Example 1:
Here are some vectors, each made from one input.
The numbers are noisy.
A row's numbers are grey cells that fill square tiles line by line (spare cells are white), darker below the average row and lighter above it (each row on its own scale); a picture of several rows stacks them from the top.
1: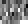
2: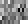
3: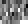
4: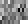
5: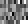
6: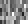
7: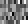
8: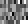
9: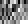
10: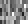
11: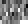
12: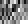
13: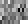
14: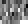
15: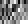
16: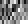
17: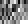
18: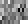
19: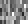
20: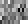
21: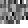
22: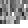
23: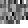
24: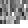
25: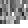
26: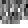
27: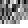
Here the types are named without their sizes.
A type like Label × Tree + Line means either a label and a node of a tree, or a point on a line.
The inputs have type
Circle.
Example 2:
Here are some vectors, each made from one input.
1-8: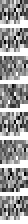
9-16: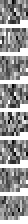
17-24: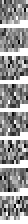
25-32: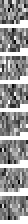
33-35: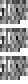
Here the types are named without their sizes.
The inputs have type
Label.
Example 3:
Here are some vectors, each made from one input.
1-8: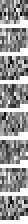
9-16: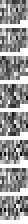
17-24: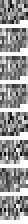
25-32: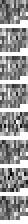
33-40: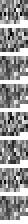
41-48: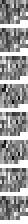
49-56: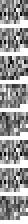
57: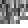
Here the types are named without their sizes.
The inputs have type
Label.
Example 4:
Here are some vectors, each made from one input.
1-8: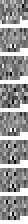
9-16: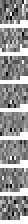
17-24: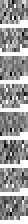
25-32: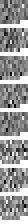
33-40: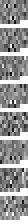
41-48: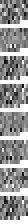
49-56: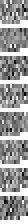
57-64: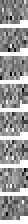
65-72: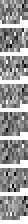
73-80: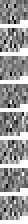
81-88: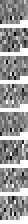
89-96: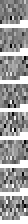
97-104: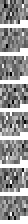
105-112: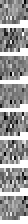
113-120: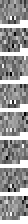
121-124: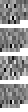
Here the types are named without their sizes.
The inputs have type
Circle.
